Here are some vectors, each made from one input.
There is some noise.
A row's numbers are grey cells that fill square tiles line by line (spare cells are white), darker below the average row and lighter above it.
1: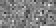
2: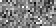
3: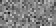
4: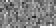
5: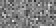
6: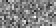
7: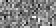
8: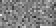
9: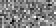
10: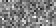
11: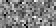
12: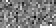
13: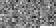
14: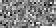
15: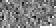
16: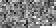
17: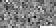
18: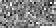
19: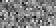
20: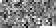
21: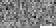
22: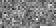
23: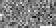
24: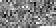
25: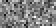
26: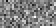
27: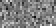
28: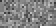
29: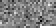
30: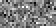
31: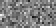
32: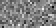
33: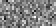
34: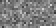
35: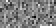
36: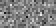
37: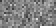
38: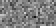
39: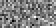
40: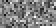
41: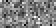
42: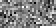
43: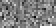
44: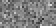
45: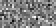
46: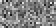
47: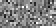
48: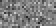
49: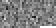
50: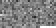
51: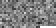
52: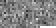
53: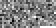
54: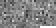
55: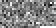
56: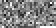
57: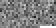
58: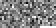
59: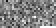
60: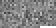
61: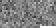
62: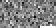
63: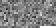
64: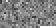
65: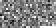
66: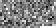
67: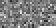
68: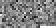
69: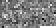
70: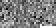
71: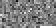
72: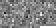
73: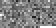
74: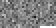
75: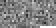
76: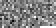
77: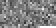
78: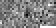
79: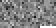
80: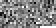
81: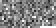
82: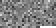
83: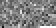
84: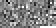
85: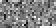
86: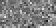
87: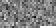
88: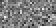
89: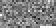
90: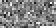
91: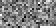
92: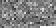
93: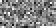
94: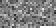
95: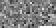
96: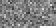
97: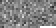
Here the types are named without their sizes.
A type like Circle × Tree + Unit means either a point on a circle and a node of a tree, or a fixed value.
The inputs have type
(Line + Tree) × Tree.
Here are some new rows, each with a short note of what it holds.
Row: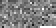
a node of each of two trees
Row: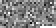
a point on a line and a node of a tree
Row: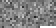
a node of each of two trees
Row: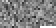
a node of each of two trees
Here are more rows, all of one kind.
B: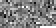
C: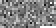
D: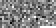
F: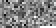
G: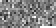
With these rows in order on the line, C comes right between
B and F.
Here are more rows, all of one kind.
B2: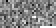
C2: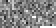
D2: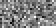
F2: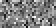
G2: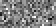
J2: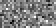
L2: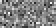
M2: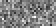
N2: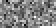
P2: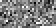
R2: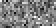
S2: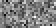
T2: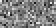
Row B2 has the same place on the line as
C2, G2 and M2.
